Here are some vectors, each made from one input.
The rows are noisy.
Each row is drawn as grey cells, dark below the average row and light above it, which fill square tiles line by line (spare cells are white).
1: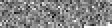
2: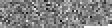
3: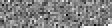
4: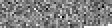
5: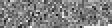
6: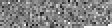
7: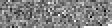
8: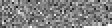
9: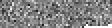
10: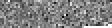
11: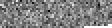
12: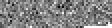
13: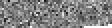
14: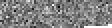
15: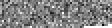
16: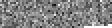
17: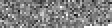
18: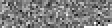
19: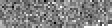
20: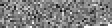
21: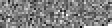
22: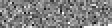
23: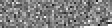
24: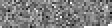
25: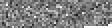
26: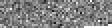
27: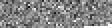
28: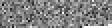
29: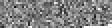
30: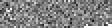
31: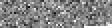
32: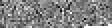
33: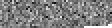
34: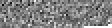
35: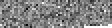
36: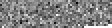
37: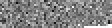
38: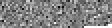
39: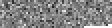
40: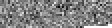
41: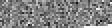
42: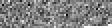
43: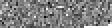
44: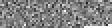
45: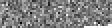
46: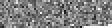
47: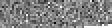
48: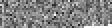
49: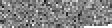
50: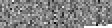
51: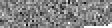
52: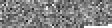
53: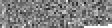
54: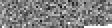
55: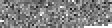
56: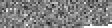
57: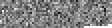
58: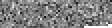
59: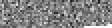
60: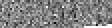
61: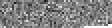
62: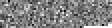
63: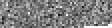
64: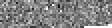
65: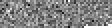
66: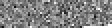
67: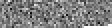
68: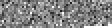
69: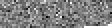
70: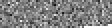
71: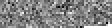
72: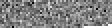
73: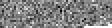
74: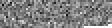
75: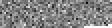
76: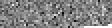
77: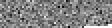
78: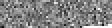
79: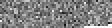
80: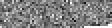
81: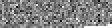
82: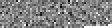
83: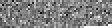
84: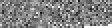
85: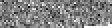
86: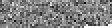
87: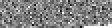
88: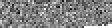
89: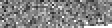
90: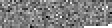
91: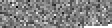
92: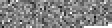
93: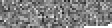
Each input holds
one of 10 labels, together with either a point on a 13-point circle, or a fixed value.
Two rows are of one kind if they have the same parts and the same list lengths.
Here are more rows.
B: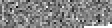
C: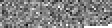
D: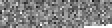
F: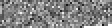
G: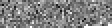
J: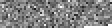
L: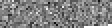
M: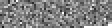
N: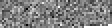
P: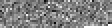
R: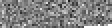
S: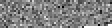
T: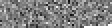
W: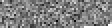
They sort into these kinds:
B, C, D, J, L, N, P, R, S, T, W
F, G, M

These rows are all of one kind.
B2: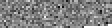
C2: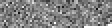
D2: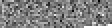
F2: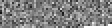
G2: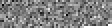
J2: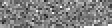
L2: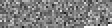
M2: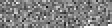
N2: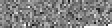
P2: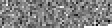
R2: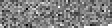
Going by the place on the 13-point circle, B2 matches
L2, M2 and N2.
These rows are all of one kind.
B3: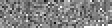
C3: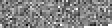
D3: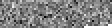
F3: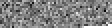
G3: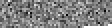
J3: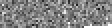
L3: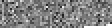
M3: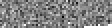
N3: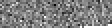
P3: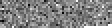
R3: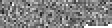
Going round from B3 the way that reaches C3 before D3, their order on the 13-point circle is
B3, F3, N3, R3, P3, C3, D3, M3, G3, L3, J3.
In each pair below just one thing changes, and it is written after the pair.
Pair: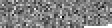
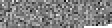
the place on the 13-point circle
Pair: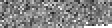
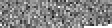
the place on the 13-point circle
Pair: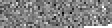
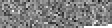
the place on the 13-point circle
